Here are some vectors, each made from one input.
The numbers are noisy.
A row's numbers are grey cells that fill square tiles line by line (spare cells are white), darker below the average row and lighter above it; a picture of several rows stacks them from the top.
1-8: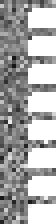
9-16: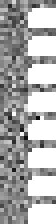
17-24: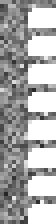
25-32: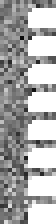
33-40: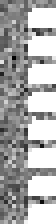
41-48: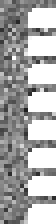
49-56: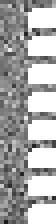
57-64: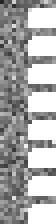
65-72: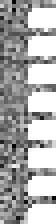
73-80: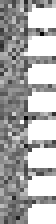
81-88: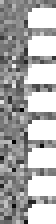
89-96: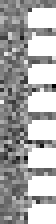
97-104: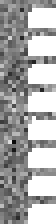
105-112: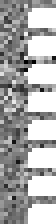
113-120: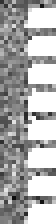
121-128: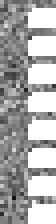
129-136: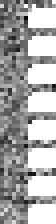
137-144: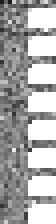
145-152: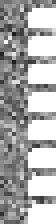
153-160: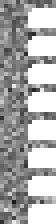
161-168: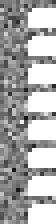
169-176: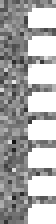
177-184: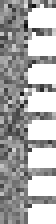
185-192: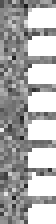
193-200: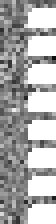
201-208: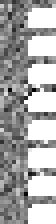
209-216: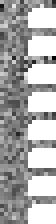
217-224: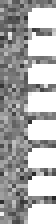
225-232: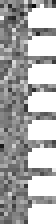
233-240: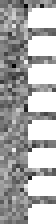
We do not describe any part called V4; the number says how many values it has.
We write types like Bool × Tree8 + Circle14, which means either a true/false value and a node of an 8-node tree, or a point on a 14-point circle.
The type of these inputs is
Line9 + Line12 × List2(V4).
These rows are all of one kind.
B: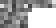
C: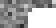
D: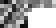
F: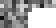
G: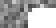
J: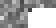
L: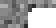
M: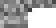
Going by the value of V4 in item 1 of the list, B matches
G and J.
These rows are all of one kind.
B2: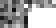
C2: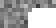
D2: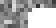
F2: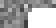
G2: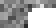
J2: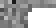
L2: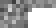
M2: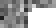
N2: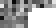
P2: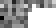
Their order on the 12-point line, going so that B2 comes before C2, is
P2, J2, N2, L2, M2, G2, B2, F2, D2, C2.
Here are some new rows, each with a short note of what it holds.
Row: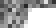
a point on a 9-point line
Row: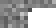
a point on a 12-point line, together with a list of two items
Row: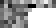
a point on a 9-point line
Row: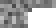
a point on a 12-point line, together with a list of two items
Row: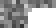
a point on a 12-point line, together with the empty list
